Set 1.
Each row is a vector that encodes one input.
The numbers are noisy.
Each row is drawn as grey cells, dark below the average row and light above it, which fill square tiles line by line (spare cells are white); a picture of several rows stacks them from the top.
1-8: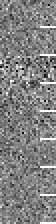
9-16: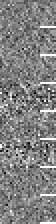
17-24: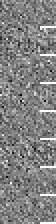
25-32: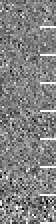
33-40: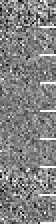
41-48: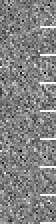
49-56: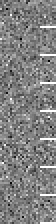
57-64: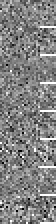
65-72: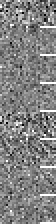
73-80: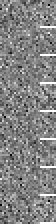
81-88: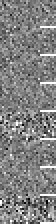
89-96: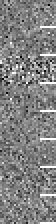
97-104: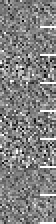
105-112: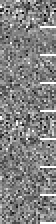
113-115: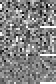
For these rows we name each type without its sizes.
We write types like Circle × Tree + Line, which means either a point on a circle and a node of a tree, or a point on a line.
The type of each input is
Bool × Bool × Bool × Bool + Line.
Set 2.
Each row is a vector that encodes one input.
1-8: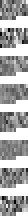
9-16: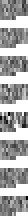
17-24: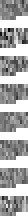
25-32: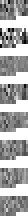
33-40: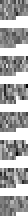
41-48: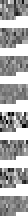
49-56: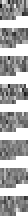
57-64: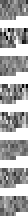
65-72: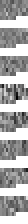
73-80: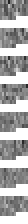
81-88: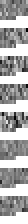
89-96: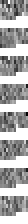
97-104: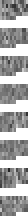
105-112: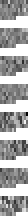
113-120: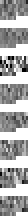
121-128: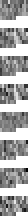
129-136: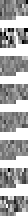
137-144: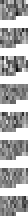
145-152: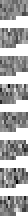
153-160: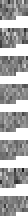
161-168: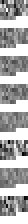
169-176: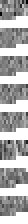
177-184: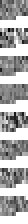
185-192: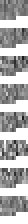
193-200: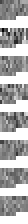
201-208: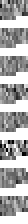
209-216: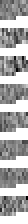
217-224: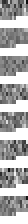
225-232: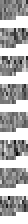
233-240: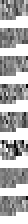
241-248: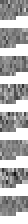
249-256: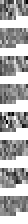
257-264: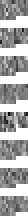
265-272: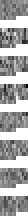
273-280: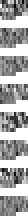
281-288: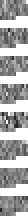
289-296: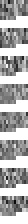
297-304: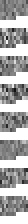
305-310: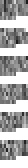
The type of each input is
(Bool × Bool × Bool × Bool + Unit) × Line8.
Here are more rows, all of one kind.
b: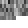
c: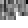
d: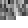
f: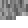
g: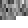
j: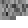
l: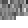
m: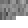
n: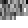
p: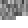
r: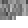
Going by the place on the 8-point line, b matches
c and d.
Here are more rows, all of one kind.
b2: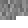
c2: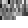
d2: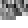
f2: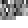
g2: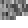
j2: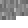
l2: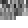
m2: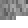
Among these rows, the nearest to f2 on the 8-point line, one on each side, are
c2 and j2.
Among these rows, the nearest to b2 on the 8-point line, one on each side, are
l2 and m2.
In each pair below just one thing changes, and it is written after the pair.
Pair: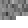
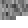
one of the four true/false values
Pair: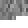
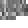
one of the four true/false values
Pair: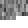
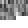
the place on the 8-point line
